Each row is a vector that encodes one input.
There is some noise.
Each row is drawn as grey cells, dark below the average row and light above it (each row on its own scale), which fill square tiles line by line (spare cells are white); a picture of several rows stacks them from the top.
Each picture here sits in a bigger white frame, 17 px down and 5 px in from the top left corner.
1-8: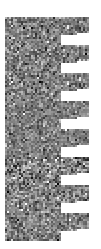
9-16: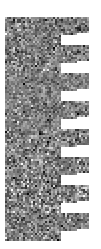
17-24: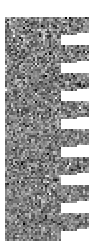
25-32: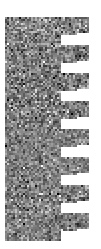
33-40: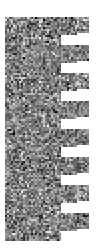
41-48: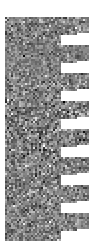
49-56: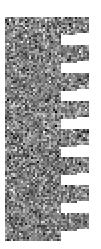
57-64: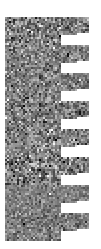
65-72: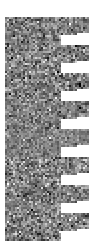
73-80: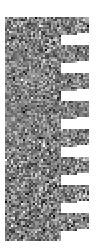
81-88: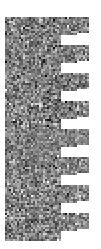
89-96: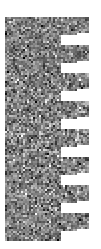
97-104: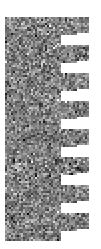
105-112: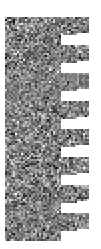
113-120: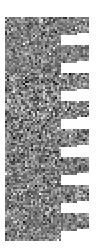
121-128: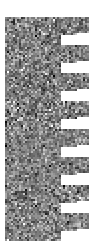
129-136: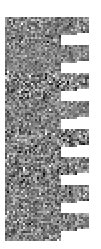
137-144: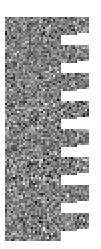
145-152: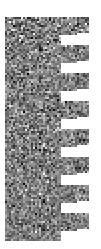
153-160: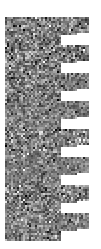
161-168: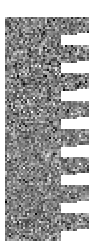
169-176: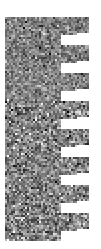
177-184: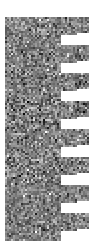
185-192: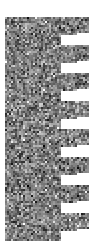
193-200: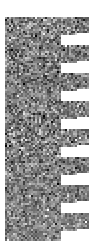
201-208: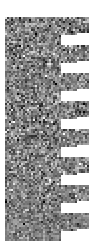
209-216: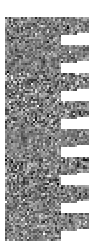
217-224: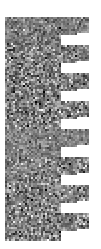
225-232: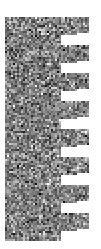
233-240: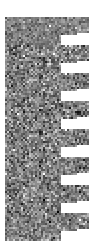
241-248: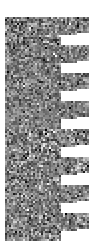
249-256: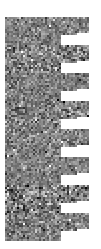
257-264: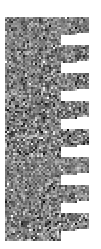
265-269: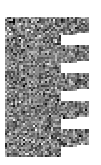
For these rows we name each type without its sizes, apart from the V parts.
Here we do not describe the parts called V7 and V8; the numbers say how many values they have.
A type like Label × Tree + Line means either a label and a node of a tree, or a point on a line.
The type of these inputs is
(Label × Label + V7) × (Line + V8).
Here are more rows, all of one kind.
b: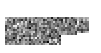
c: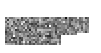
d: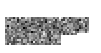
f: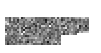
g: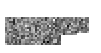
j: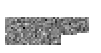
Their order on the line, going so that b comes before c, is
b, g, j, d, c, f.
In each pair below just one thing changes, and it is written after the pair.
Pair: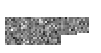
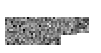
the place on the line
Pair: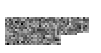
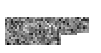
the place on the line
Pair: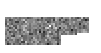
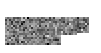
the value of V7
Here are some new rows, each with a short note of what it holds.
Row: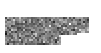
a point on a line and a value of V7
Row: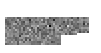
a value of V7 and a value of V8
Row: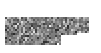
two labels and a point on a line
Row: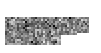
two labels and a value of V8
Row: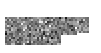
a point on a line and a value of V7
